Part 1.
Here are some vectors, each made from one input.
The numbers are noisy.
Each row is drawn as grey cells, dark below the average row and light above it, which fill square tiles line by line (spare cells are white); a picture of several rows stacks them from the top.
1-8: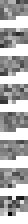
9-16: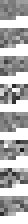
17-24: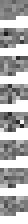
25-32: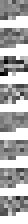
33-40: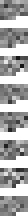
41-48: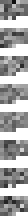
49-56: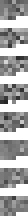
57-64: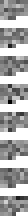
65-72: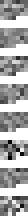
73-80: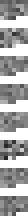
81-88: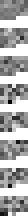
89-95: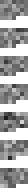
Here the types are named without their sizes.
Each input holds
a point on a circle.
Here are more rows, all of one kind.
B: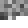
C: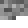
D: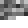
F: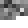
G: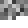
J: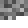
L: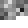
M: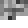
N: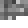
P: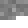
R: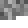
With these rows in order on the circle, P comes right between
C and L.
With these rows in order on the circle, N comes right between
D and F.
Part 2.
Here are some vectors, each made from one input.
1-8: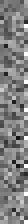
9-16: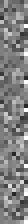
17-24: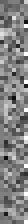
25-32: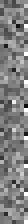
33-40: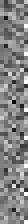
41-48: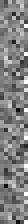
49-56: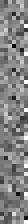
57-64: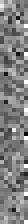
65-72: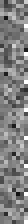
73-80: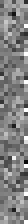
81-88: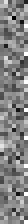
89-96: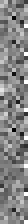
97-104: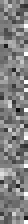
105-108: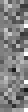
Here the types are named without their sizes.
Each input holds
a label.
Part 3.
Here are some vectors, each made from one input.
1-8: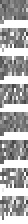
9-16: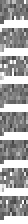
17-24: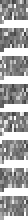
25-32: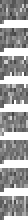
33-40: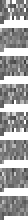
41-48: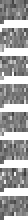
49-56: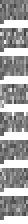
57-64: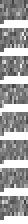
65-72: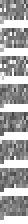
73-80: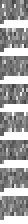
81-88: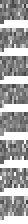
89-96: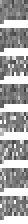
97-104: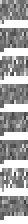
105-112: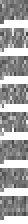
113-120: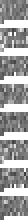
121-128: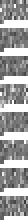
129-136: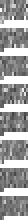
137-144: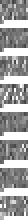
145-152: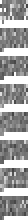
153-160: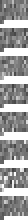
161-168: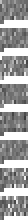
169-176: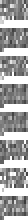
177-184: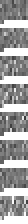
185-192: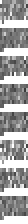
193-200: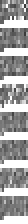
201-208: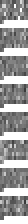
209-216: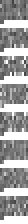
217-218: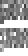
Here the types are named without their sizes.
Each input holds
three true/false values.
